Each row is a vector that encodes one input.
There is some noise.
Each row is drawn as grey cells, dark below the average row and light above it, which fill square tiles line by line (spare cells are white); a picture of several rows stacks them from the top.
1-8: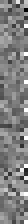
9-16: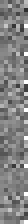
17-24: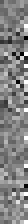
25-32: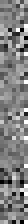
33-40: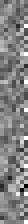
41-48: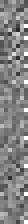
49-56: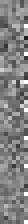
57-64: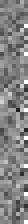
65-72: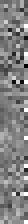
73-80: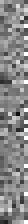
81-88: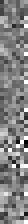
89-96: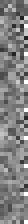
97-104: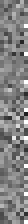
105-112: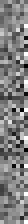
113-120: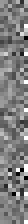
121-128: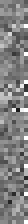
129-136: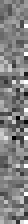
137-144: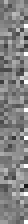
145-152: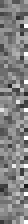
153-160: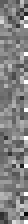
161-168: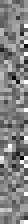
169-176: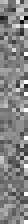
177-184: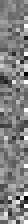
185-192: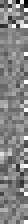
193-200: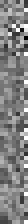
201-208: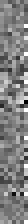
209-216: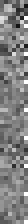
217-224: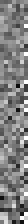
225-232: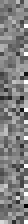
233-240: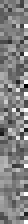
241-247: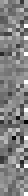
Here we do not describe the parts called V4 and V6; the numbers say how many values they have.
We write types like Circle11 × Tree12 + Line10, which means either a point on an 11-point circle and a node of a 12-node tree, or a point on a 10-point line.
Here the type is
Bool × Circle8 × Line12 + V4 × V6.
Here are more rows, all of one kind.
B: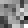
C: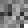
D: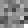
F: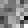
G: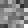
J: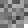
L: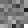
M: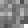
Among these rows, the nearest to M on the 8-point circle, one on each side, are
B and J.
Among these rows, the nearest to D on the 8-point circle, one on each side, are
J and L.
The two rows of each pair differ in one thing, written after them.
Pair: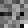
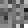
the true/false value
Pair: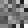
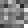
the place on the 8-point circle
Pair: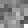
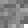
the place on the 12-point line
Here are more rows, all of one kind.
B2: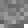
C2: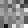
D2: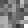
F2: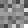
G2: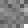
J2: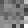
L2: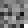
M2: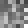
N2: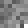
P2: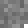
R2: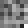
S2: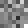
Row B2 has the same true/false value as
D2, G2, L2 and S2.
